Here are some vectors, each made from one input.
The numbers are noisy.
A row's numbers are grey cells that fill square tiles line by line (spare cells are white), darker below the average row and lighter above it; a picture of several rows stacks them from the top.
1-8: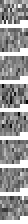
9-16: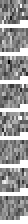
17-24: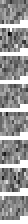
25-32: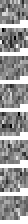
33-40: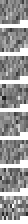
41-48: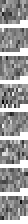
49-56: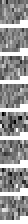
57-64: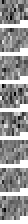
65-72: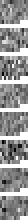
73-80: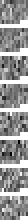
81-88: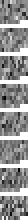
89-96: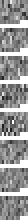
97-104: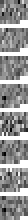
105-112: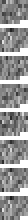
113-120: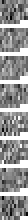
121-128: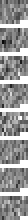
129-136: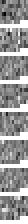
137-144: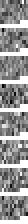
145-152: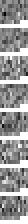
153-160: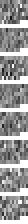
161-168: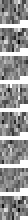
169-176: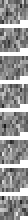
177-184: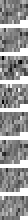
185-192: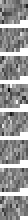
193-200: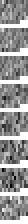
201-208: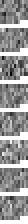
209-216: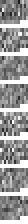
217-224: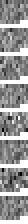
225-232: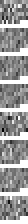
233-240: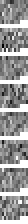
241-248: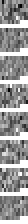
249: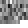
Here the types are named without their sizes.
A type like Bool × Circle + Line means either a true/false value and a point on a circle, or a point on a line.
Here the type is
(Circle + Line) × (Circle + Unit).
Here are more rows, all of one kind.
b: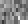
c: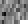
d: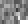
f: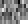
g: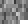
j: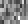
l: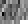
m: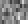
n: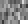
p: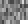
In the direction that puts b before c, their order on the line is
j, p, n, m, d, b, c, g, l, f.
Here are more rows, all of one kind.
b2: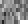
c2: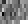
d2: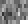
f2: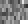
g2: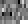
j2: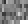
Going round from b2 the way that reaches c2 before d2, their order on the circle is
b2, f2, g2, c2, j2, d2.
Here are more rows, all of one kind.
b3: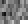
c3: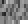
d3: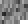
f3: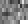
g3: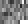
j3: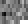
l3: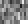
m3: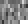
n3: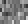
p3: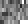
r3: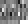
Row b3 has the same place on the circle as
f3, g3, j3 and p3.
